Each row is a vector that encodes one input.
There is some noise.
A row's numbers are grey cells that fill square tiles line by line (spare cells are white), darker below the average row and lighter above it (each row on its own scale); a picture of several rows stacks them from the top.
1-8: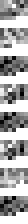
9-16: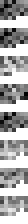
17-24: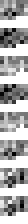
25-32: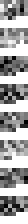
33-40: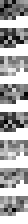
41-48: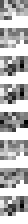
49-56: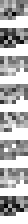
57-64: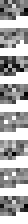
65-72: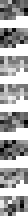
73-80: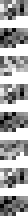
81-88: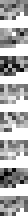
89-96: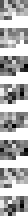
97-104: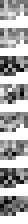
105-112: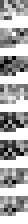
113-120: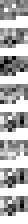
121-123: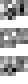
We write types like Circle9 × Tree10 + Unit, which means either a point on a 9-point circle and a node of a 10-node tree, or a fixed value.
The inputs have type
Tree11.
